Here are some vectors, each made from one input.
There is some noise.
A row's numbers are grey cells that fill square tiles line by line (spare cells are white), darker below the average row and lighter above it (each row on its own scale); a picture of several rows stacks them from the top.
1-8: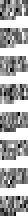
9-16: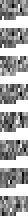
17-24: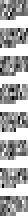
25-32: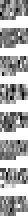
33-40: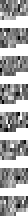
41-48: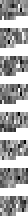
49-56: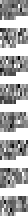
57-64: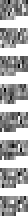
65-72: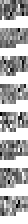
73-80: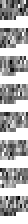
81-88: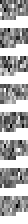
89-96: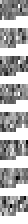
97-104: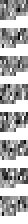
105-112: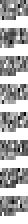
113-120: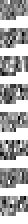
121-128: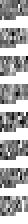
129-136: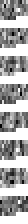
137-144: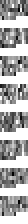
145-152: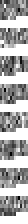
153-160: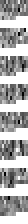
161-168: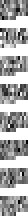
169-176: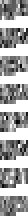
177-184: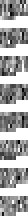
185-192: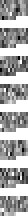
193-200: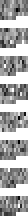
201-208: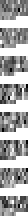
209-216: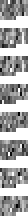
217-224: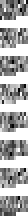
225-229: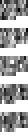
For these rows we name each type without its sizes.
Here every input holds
a point on a circle and three true/false values, together with either a point on a circle, or a fixed value.
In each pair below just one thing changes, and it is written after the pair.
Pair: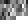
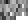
one of the three true/false values
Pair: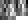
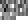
one of the three true/false values
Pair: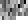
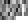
one of the three true/false values
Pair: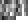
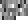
one of the three true/false values
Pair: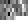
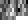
the place on the circle
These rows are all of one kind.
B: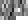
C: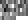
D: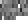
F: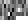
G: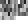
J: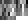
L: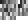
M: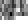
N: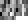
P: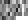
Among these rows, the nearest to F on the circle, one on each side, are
C and D.
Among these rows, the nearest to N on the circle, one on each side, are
D and G.
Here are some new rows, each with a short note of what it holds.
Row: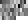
a point on a circle and three true/false values
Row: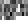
a point on a circle and three true/false values
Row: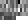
a point on a circle and three true/false values
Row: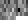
a point on each of two circles and three true/false values
